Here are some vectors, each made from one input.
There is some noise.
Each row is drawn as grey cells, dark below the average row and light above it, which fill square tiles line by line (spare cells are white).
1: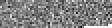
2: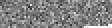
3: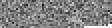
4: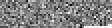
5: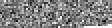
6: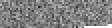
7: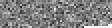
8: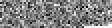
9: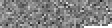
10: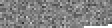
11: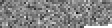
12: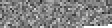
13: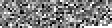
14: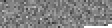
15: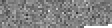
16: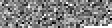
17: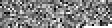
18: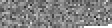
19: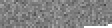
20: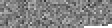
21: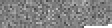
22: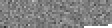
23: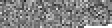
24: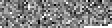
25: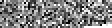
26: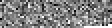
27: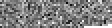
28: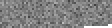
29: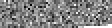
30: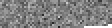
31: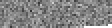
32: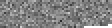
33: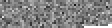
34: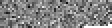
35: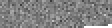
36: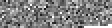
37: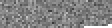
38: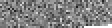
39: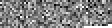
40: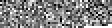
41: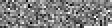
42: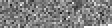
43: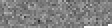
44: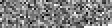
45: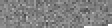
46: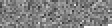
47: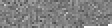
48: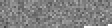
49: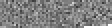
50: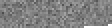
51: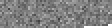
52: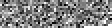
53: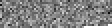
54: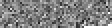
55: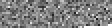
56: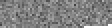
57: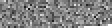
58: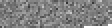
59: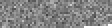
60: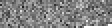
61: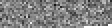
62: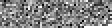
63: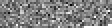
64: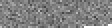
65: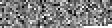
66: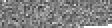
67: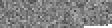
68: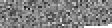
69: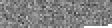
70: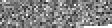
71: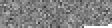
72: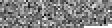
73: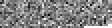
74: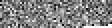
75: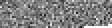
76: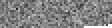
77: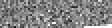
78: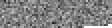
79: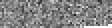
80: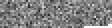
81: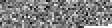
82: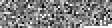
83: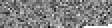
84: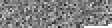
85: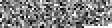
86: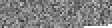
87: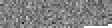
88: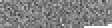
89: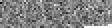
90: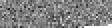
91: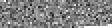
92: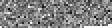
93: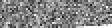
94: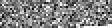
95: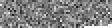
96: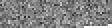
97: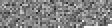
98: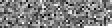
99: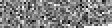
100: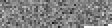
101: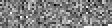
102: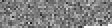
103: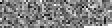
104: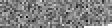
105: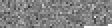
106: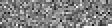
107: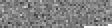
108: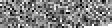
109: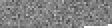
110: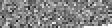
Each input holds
either one of 8 labels and a node of an 11-node tree, or a node of a 10-node tree.
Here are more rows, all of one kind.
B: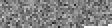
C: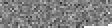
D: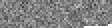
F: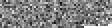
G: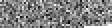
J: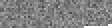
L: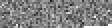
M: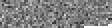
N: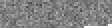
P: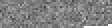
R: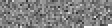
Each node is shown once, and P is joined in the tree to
B and N.
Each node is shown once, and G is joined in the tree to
J.
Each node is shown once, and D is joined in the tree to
L.
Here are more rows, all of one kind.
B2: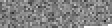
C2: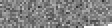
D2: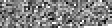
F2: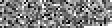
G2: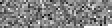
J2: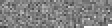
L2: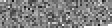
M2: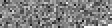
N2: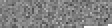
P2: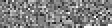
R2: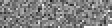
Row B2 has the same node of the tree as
D2 and G2.
